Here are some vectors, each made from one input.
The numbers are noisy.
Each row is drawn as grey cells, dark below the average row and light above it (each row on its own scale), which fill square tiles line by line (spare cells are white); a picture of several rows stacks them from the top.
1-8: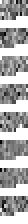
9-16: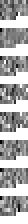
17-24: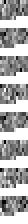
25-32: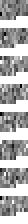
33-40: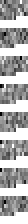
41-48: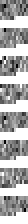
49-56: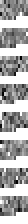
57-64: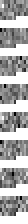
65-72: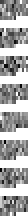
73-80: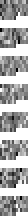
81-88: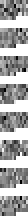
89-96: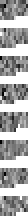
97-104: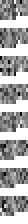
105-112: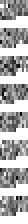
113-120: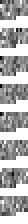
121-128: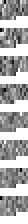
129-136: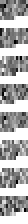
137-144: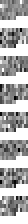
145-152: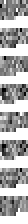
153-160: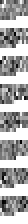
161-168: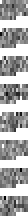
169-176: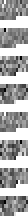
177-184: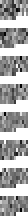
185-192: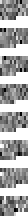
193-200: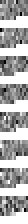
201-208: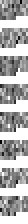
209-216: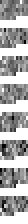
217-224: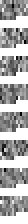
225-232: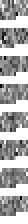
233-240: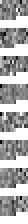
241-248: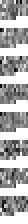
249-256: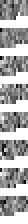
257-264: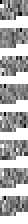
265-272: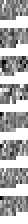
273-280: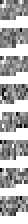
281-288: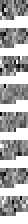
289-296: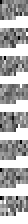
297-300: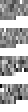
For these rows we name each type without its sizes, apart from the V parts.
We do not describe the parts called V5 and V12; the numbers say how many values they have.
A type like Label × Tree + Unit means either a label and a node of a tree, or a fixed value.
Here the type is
(Label + Line) × V12 + V5.
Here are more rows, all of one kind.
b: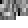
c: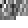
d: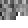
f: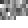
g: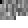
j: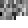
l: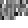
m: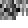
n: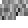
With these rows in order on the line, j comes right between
b and c.
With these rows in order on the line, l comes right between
d and n.
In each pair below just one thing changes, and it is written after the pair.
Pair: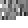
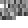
the value of V12
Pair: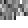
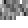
the label
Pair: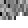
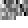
the value of V12
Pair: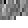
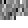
the label
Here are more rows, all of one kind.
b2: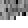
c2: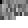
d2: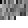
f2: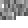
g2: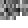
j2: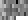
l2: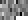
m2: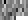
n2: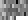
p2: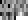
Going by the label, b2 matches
g2, j2 and n2.
